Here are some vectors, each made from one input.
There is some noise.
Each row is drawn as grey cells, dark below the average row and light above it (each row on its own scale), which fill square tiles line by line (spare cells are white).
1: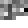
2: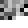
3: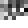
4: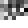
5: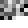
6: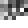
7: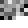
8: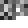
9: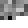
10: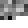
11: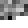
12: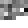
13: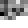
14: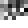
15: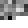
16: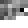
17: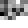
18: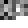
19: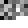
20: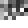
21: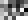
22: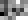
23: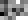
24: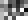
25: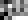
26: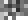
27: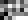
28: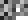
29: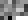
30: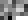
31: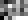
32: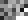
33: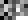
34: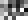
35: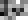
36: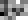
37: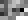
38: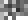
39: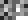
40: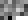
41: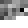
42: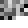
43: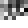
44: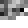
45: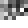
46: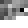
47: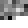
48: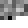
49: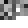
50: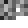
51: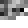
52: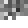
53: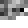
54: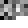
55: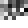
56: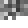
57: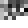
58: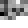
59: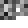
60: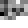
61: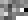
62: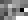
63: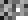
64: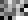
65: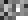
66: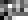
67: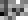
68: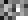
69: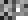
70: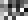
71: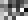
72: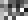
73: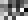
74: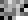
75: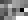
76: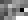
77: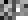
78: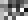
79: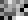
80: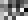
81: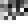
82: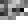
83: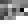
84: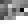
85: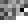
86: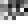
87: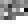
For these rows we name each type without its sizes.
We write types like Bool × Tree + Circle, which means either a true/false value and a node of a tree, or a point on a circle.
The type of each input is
Bool × Line.
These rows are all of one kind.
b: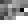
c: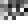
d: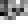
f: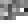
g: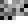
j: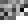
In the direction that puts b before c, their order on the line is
d, b, j, g, f, c.
